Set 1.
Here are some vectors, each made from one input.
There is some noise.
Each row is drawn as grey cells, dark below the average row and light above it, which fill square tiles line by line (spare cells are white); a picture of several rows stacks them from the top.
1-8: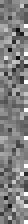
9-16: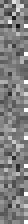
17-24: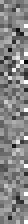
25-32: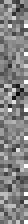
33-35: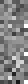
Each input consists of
one of 6 labels.
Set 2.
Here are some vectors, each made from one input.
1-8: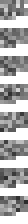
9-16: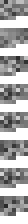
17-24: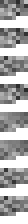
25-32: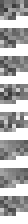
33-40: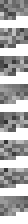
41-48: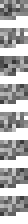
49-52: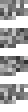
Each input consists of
a node of an 8-node tree.
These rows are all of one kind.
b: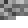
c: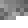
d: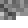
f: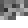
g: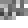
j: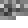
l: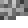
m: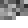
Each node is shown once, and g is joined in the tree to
j.
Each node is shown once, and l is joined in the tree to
c and m.
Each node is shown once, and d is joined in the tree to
b, c and f.
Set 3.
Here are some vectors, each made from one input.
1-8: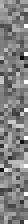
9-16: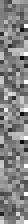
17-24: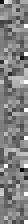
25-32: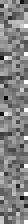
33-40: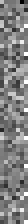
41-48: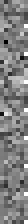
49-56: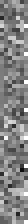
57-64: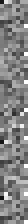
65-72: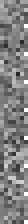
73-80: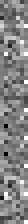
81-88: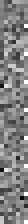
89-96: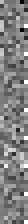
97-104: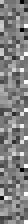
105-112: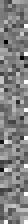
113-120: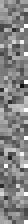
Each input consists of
a point on a 17-point line.
